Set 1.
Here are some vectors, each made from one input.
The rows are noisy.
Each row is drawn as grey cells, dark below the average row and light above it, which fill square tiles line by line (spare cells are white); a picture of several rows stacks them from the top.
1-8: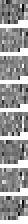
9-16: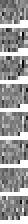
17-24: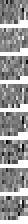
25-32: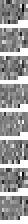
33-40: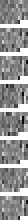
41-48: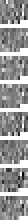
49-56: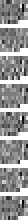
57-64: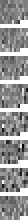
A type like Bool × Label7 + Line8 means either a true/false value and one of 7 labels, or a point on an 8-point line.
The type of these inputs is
Line9.
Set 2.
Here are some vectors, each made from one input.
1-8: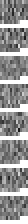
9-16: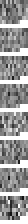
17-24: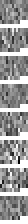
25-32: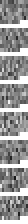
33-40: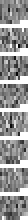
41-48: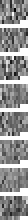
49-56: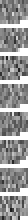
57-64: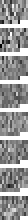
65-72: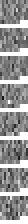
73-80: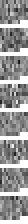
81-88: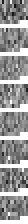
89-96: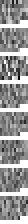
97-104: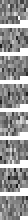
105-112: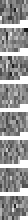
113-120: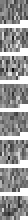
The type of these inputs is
Tree9 + Unit.
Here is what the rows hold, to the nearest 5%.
About 5% of them hold a fixed value. The rest hold a node of a 9-node tree.
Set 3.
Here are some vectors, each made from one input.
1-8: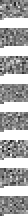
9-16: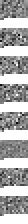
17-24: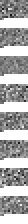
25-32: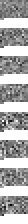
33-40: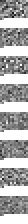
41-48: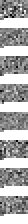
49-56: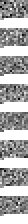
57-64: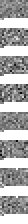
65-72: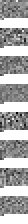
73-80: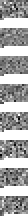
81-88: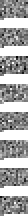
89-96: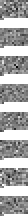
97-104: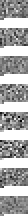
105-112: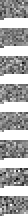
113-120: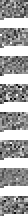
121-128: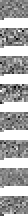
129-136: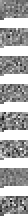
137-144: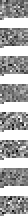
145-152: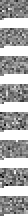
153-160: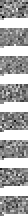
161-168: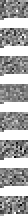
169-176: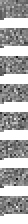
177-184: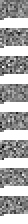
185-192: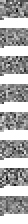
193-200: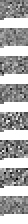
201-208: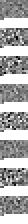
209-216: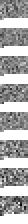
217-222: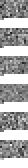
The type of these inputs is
Label5.
